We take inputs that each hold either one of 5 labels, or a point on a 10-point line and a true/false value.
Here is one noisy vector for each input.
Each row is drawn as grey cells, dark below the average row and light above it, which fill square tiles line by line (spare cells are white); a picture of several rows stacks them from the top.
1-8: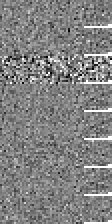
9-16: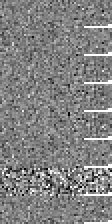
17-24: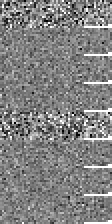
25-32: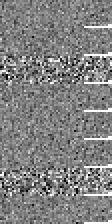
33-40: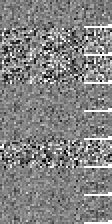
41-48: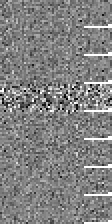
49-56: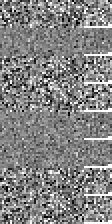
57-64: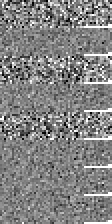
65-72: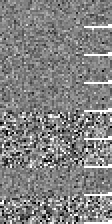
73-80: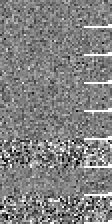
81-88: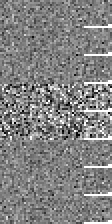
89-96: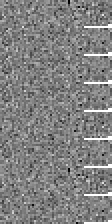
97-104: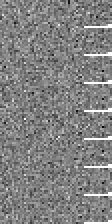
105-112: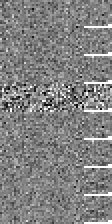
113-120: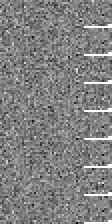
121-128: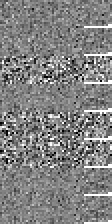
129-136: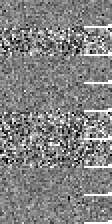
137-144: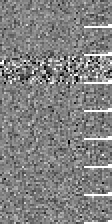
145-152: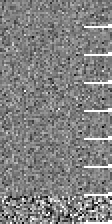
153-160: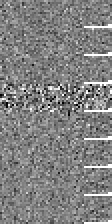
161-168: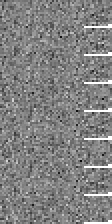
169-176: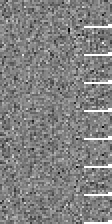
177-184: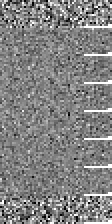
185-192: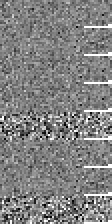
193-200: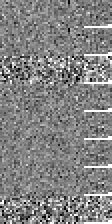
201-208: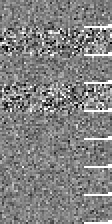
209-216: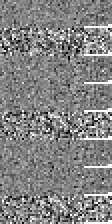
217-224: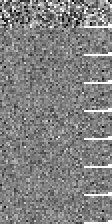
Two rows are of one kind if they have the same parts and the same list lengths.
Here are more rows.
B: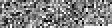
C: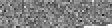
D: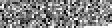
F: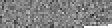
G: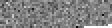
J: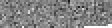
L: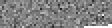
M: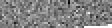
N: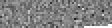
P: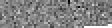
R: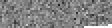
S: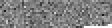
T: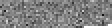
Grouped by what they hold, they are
B, D
C, F, G, J, L, M, N, P, R, S, T

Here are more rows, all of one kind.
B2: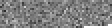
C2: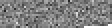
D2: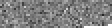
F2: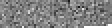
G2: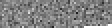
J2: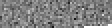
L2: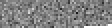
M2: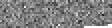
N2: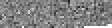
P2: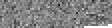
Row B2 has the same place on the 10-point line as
D2 and J2.
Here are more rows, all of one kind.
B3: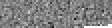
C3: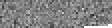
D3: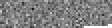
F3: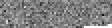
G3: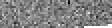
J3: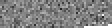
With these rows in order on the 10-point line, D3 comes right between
B3 and C3.
